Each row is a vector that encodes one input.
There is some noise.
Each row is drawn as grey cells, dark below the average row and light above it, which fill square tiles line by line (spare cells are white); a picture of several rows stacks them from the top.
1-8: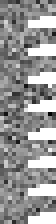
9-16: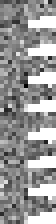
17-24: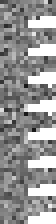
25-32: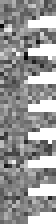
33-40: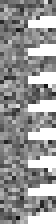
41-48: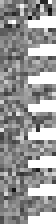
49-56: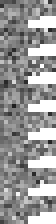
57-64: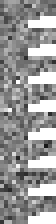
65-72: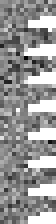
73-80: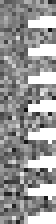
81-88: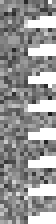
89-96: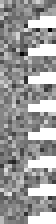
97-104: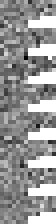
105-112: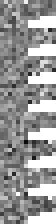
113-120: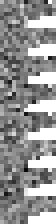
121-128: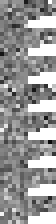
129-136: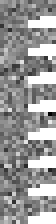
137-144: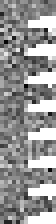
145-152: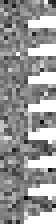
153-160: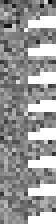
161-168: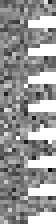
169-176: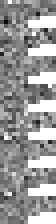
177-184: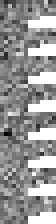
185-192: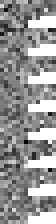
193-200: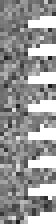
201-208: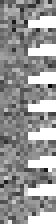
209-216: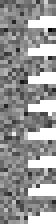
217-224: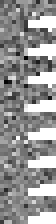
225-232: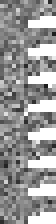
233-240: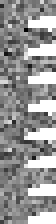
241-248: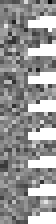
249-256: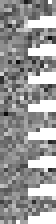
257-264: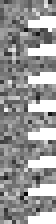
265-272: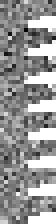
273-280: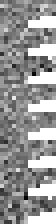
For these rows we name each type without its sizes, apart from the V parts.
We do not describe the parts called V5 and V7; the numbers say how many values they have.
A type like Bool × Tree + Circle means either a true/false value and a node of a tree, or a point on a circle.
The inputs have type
(Bool × Circle + Tree) × V5 + V7.
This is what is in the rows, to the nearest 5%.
About 80% of them hold a value of V5, together with either a point on a circle and a true/false value, or a node of a tree. The rest hold a value of V7.
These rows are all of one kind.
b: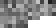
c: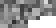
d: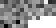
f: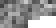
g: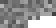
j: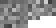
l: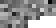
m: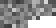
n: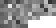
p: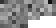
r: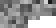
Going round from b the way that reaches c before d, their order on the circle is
b, j, r, c, m, l, g, p, d, f, n.
